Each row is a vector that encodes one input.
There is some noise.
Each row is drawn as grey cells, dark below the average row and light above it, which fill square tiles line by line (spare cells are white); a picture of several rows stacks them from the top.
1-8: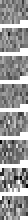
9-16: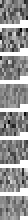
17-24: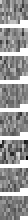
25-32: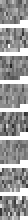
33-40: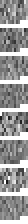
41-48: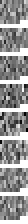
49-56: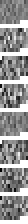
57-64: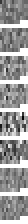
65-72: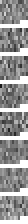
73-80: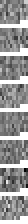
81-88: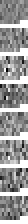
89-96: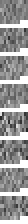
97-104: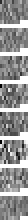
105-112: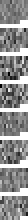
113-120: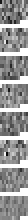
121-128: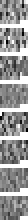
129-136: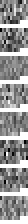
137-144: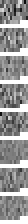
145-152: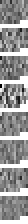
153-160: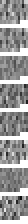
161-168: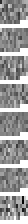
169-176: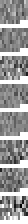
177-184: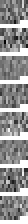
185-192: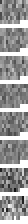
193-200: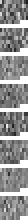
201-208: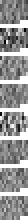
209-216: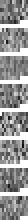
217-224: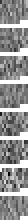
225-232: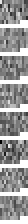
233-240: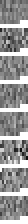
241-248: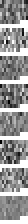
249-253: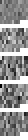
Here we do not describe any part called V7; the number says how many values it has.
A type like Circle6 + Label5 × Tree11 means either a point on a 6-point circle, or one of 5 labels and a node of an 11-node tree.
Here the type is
Bool × Tree12 + Line9 × V7.
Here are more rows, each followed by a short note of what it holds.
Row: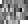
a node of a 12-node tree and a true/false value
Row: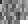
a node of a 12-node tree and a true/false value
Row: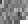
a node of a 12-node tree and a true/false value
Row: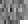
a point on a 9-point line and a value of V7
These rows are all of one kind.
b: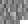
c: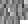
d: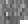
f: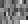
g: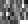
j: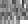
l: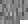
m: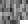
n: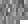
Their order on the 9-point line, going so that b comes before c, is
d, g, j, n, m, b, c, l, f.
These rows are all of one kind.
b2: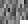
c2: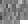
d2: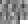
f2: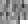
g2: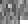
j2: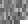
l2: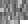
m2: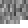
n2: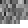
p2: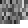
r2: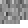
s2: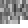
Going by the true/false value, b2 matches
j2, m2 and p2.
